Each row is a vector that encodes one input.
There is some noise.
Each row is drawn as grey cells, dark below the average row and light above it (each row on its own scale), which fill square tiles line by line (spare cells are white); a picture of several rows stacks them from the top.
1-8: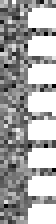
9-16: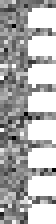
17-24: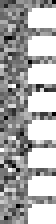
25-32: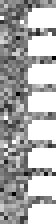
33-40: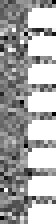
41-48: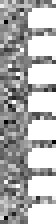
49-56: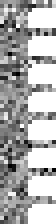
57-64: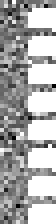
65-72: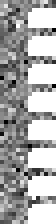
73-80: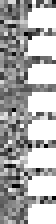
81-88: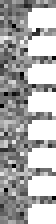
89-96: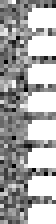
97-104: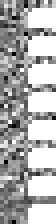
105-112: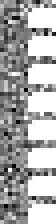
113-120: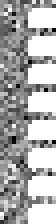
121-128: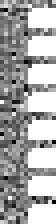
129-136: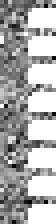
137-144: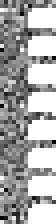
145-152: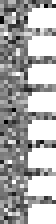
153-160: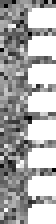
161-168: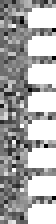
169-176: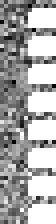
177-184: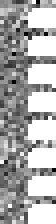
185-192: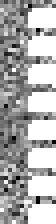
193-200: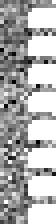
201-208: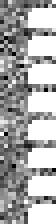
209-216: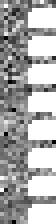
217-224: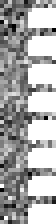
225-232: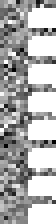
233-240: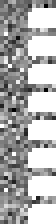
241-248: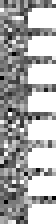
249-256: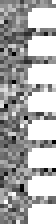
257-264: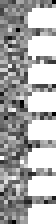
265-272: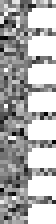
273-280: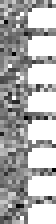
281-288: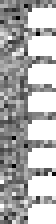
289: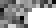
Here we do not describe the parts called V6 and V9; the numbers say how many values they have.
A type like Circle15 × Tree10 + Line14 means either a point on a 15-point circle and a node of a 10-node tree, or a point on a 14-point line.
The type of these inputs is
(Line5 + V6) × V9 + Line8.
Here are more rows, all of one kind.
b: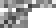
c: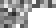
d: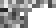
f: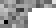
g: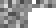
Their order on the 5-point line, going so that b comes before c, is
b, f, d, c, g.
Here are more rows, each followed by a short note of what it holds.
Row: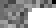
a point on an 8-point line
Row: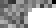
a point on an 8-point line
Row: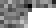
a value of V6 and a value of V9
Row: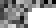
a point on an 8-point line
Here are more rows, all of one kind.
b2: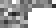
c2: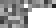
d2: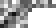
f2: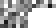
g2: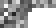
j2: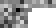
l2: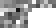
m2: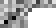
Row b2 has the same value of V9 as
d2 and m2.
